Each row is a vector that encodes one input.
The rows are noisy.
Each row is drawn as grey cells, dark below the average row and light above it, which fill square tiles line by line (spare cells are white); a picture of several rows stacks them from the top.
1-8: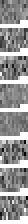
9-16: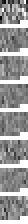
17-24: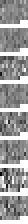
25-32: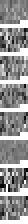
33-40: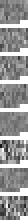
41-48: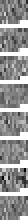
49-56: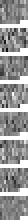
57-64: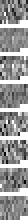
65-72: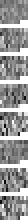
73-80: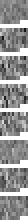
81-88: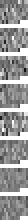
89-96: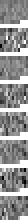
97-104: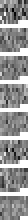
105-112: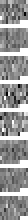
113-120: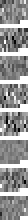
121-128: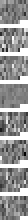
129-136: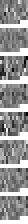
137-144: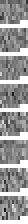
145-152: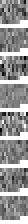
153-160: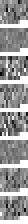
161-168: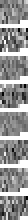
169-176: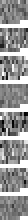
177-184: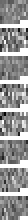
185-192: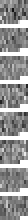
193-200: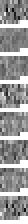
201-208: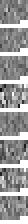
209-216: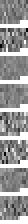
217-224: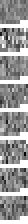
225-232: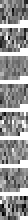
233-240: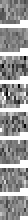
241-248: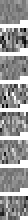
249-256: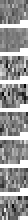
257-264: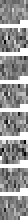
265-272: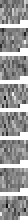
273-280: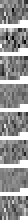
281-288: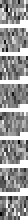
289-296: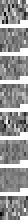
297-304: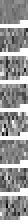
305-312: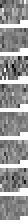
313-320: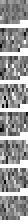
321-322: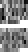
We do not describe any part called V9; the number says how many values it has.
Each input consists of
a list of up to two items, each a true/false value and a value of V9.
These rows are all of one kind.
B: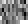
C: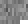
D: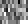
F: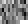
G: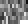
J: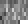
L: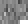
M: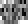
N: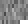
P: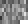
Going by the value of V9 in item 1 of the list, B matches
D and F.
